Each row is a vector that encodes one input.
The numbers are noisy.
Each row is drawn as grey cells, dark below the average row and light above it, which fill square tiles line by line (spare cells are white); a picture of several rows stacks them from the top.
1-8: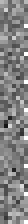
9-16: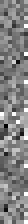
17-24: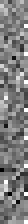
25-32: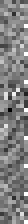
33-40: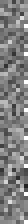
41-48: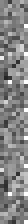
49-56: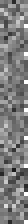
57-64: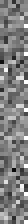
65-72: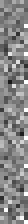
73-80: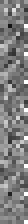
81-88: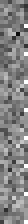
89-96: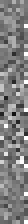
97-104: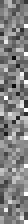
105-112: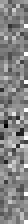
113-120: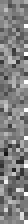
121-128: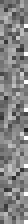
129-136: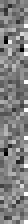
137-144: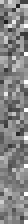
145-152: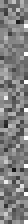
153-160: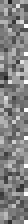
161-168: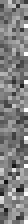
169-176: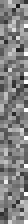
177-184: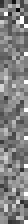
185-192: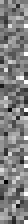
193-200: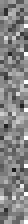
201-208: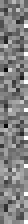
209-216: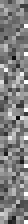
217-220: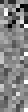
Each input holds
a node of an 8-node tree, together with either a point on an 8-point line, or a point on a 12-point line.
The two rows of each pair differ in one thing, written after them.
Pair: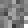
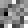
the node of the tree
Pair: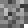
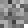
the node of the tree
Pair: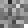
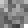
the node of the tree
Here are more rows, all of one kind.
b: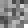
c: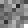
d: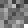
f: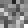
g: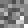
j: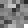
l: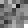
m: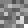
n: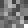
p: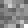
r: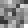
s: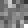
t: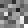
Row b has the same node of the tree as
f and r.
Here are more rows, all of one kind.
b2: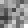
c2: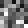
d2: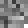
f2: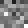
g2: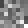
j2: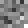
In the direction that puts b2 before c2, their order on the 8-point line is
d2, j2, b2, f2, g2, c2.
